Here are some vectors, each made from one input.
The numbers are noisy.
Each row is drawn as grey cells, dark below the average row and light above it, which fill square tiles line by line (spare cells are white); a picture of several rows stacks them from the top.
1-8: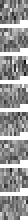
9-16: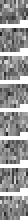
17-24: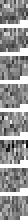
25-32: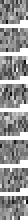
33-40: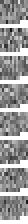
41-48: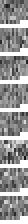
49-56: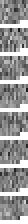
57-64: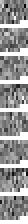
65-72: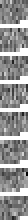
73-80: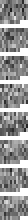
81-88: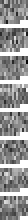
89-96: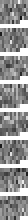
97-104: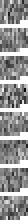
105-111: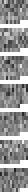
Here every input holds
a point on a 6-point circle, together with either a fixed value, or a node of each of two 7-node trees.
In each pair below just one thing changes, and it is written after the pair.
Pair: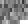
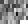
the place on the 6-point circle
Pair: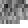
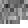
the node of one of the two trees
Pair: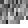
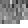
the place on the 6-point circle
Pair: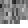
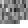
the place on the 6-point circle
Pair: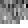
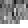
the place on the 6-point circle
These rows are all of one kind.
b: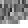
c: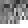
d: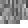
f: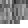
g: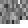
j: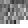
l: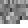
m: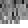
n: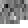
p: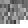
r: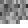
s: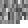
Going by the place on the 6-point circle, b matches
c, j and p.
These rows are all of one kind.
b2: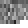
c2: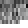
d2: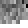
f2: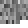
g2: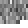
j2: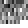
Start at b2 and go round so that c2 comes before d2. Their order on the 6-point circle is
b2, c2, d2, g2, f2, j2.
